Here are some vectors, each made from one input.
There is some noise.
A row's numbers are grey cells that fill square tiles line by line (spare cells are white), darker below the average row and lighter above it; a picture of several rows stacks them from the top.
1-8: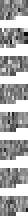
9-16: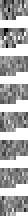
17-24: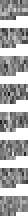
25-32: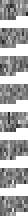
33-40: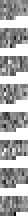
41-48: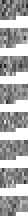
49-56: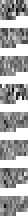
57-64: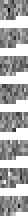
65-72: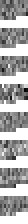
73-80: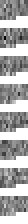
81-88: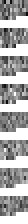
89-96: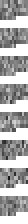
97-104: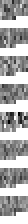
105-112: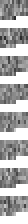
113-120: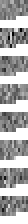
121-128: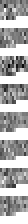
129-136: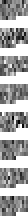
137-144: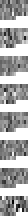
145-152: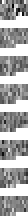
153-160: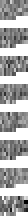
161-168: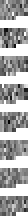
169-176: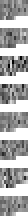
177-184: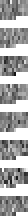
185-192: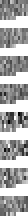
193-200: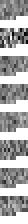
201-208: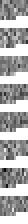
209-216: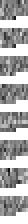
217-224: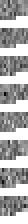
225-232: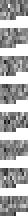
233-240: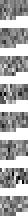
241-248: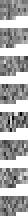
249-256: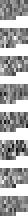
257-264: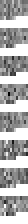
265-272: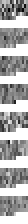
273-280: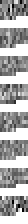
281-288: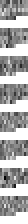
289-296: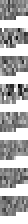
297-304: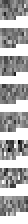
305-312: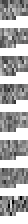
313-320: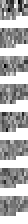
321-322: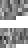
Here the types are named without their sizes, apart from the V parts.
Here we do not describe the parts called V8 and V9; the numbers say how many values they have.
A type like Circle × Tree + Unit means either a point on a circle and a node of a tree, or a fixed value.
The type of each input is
(Bool × Bool × Bool × Bool + V8) × V9 + Label.
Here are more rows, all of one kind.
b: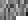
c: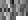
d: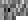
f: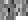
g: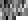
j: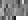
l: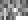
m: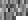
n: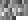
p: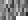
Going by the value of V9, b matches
j, m, n and p.
